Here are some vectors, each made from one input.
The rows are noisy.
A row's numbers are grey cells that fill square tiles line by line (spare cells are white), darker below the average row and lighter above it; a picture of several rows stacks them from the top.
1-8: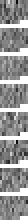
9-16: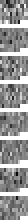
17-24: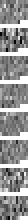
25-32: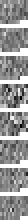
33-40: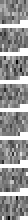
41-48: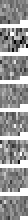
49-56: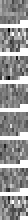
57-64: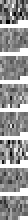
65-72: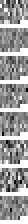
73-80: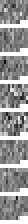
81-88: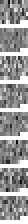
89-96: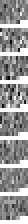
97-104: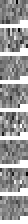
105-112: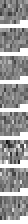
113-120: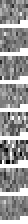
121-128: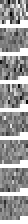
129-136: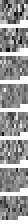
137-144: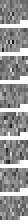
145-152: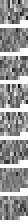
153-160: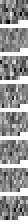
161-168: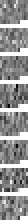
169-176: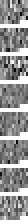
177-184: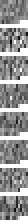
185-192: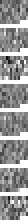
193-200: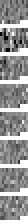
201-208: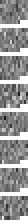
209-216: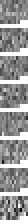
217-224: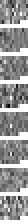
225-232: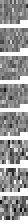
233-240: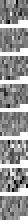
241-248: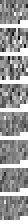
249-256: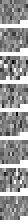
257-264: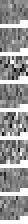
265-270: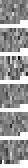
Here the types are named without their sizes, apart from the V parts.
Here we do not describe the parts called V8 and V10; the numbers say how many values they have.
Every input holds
either a label, a value of V8 and a value of V10, or a point on a line.
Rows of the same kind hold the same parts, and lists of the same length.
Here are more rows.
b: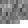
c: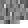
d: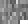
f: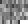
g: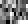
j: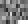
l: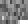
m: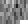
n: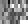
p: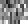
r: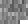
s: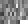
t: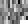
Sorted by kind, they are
b, c, d, f, g, j, l, m, r, s
n, p, t

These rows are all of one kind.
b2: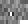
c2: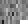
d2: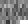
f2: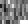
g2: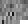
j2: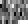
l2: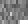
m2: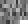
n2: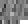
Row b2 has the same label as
f2, j2 and n2.
